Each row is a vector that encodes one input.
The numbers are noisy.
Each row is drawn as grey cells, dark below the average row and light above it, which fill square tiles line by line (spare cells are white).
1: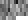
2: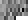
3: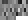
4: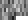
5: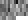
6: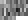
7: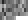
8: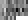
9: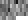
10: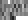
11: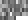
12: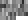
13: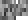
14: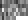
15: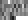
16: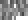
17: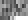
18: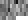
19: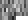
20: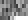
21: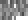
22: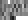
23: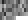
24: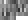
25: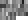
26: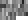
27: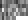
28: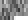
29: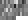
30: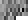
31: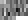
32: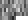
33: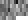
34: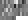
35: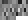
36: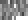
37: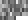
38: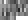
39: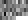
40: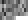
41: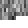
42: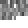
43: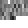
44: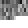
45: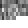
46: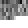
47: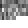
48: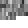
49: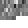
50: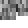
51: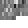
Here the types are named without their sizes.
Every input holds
either a label, or a point on each of two lines.
